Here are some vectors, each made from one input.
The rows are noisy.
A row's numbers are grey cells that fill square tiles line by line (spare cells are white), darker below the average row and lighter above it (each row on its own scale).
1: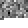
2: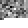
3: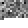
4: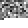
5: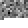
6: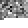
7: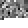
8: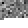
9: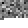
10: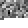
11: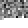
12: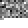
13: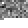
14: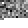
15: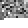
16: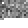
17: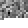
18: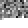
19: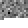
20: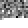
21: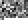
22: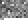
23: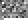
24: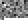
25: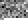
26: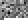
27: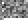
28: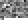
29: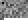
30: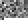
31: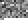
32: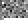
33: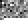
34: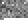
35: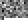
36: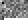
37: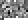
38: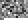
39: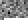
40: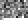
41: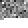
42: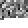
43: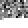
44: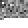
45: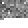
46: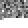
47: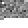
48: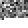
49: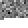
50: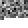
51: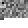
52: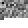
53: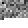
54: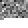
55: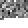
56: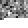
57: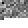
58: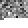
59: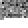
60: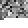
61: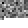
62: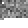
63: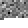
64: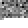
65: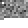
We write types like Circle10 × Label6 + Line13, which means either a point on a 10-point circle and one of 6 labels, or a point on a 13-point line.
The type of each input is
Bool × (Tree9 + Unit).
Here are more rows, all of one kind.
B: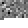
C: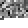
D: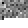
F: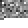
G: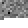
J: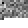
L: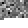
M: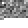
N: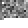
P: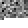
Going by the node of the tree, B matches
L and N.
